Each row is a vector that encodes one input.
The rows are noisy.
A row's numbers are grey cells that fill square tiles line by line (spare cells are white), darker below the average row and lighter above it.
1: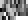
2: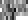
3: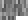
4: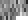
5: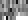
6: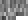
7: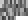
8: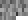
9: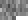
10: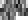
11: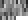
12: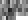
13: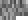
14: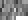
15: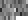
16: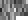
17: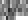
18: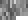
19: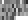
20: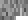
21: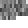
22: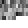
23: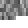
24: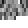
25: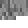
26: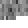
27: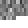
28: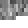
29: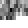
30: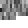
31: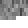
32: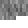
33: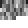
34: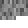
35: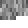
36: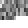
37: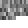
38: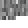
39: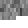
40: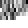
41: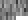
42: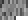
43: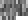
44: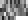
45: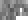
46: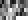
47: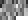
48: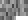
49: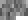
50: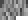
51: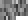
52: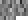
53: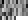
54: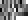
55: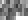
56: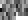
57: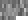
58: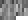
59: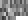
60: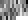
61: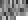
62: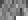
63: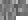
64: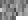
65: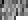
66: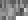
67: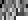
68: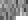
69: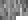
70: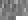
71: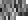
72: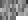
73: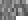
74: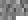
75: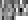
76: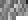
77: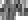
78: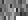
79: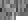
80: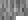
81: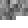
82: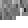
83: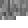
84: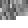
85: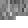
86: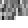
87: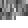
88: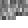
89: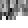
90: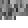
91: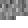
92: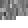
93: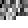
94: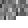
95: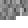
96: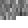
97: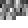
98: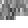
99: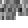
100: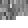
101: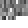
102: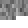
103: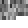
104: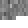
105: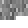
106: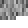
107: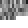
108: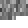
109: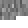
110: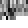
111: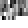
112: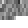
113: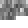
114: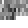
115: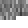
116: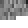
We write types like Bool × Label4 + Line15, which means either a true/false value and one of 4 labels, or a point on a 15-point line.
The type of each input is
Bool × Bool × Bool × Circle6 × List3(Circle5).
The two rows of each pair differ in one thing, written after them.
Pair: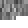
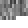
one of the three true/false values
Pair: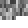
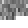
the place on the 6-point circle
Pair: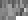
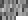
one of the three true/false values
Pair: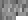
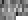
the place on the 6-point circle
